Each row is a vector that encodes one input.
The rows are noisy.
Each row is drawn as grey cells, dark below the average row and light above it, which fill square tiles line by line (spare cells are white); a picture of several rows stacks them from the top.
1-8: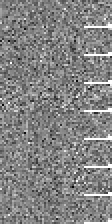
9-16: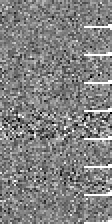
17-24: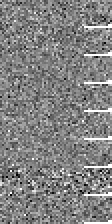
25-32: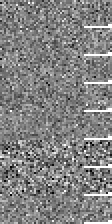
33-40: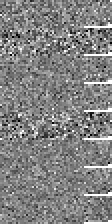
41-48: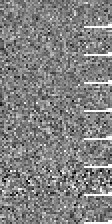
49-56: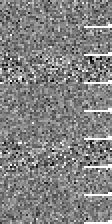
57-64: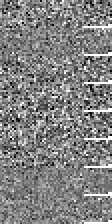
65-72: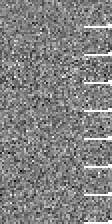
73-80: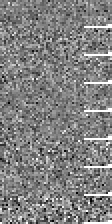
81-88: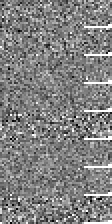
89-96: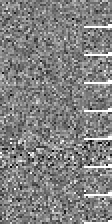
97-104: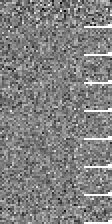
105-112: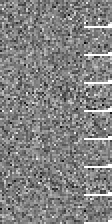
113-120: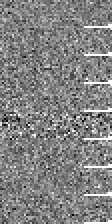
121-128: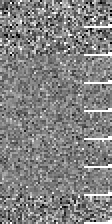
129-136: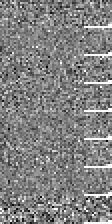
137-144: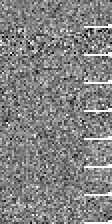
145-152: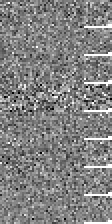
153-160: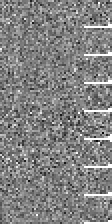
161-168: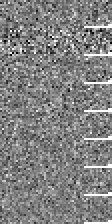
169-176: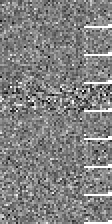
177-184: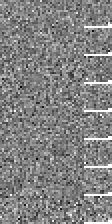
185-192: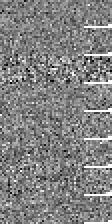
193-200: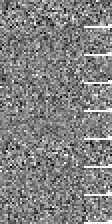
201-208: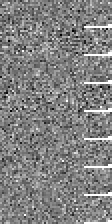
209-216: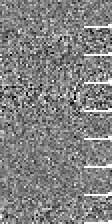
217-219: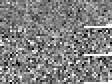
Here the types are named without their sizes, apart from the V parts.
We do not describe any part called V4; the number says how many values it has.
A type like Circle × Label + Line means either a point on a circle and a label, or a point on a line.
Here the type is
Bool × Bool × Bool × Bool × Bool × V4 + Tree.
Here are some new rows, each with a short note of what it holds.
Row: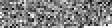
a node of a tree
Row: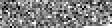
a node of a tree
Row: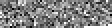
a node of a tree
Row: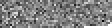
five true/false values and a value of V4
